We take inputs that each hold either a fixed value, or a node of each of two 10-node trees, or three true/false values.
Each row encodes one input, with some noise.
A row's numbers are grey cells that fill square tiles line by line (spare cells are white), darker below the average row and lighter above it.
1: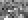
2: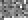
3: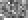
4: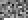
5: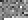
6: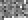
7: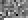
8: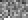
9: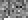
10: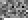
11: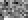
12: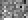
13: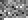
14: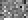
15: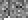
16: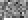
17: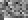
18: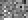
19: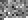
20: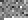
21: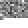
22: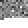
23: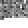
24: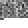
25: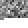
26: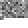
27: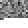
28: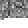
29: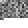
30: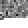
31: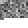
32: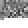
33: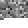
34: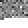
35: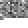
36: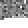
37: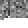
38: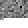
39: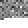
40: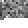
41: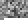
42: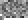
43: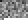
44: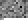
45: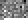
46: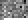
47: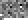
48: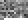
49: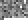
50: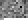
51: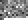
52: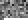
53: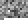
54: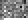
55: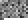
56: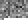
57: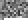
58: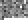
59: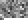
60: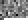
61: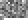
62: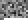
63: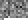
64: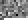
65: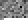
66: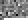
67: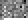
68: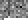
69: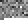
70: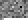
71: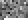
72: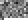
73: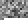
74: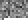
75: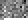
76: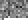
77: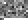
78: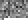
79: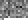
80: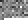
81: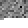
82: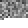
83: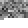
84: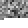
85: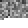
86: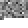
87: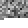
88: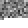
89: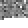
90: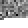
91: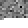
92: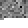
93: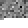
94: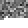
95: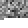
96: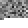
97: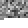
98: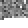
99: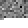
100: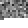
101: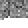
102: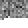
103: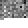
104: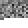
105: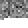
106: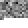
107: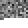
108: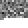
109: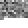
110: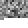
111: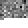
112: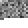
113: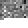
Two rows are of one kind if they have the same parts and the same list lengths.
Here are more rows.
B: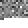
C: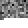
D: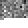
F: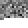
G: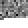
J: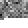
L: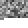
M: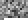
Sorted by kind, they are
B, D, G
C, F, J
L, M

